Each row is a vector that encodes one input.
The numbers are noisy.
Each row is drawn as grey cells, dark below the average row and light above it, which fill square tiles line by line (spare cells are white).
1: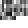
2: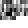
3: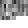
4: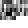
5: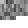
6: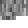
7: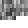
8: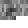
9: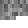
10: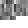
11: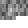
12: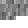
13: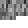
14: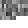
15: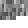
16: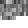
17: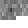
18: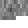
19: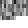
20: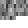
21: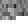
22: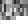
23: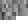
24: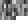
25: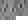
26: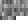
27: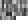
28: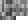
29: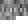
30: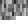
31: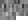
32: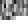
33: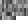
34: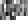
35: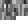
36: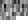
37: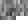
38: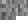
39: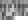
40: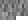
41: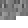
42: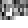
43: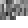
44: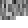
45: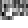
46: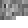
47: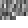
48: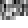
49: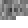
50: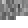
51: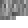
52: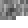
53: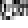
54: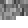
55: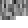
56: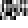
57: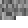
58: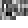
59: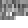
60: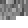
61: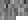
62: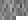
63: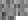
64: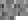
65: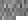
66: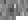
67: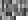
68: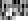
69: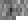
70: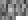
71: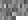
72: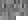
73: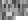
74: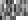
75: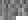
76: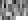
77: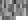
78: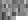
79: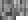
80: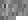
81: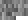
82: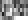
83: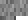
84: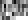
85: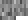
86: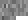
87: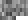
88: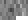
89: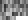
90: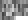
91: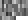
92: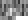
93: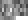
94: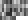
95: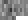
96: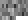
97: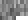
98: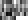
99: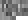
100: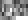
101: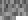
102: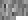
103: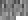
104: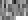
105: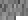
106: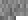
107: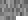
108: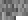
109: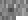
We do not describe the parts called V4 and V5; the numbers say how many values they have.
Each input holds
a point on a 6-point line, together with either a true/false value and a value of V5, or a value of V4.
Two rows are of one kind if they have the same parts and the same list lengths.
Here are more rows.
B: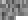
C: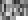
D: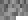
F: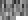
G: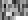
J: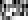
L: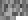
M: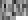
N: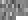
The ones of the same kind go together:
B, G, M, N
C, D, F, J, L

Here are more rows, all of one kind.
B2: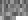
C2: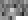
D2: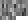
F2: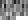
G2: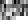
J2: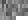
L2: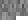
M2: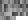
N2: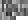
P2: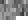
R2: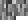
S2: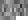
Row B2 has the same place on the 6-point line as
F2, J2 and N2.
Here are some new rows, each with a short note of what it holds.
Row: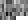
a point on a 6-point line, a true/false value and a value of V5
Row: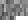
a point on a 6-point line, a true/false value and a value of V5
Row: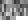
a point on a 6-point line and a value of V4
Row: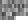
a point on a 6-point line, a true/false value and a value of V5
